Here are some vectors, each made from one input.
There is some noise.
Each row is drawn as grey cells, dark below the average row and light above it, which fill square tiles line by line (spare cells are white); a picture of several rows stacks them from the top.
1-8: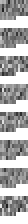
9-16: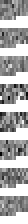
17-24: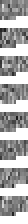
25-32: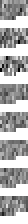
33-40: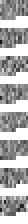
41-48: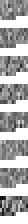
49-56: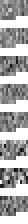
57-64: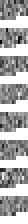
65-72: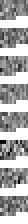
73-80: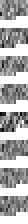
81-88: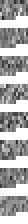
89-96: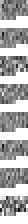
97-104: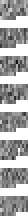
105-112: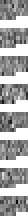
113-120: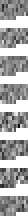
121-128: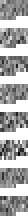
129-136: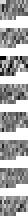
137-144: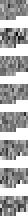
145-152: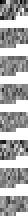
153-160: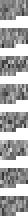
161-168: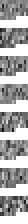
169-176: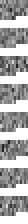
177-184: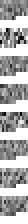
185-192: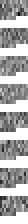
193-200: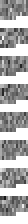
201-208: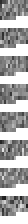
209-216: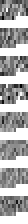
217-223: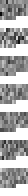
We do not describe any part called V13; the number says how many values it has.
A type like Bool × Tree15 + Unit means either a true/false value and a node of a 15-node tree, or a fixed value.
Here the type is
(Circle9 + Label4) × V13.
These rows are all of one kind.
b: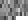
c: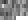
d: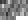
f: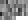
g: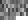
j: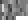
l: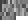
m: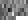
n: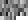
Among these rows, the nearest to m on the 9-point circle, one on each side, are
j and n.
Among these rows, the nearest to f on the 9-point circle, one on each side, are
b and c.
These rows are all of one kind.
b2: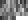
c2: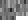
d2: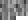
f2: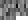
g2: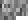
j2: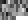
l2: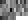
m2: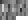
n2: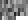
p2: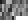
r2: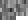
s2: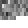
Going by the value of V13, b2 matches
c2, d2, l2 and r2.
